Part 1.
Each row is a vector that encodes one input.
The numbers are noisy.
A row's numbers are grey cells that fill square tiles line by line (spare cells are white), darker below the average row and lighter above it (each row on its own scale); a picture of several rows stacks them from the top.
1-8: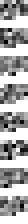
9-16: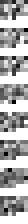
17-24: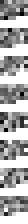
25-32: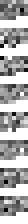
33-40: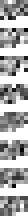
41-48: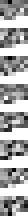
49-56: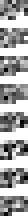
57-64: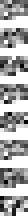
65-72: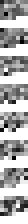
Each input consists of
four true/false values.
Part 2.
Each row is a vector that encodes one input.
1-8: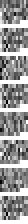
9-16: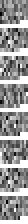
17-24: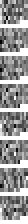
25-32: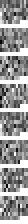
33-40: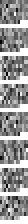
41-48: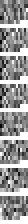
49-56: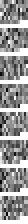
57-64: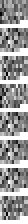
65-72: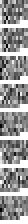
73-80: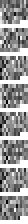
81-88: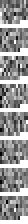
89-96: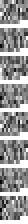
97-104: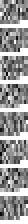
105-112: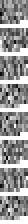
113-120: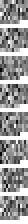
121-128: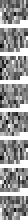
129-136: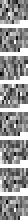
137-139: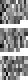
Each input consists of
a point on an 8-point line.
